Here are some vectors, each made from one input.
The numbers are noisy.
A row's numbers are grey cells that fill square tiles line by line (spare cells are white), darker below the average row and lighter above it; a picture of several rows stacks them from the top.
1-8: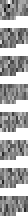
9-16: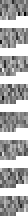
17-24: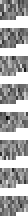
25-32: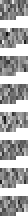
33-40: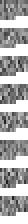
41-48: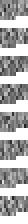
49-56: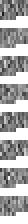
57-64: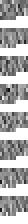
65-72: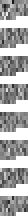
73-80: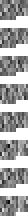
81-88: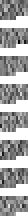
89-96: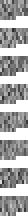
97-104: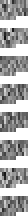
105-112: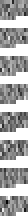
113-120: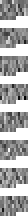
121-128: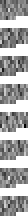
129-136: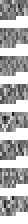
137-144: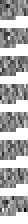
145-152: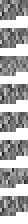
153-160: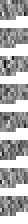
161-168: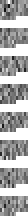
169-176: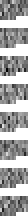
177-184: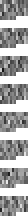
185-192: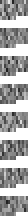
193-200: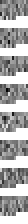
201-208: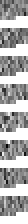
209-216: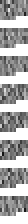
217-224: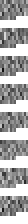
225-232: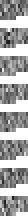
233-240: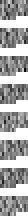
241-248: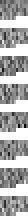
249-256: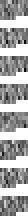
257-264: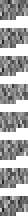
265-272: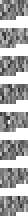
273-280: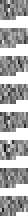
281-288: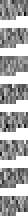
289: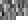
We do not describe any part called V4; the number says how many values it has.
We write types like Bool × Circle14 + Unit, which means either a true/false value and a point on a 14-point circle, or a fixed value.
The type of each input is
(Bool × Bool × Bool + V4) × Label7 + Line7 × (Line7 + Line9).
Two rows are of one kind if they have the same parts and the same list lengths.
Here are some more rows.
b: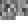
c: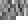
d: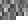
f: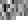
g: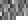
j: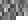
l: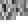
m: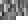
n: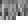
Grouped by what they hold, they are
b
c
d, g, j, m
f, l, n

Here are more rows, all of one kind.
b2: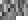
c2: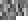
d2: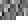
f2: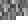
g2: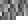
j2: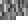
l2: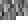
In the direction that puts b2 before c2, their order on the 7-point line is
g2, d2, f2, l2, j2, b2, c2.
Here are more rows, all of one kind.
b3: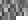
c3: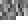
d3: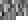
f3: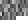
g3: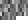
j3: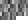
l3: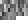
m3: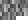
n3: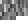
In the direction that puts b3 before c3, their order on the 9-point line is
n3, b3, c3, l3, g3, d3, j3, f3, m3.
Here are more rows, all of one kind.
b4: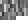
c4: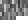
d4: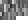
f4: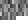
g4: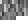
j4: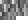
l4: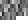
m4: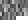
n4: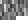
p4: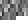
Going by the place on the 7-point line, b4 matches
c4, d4, g4 and n4.
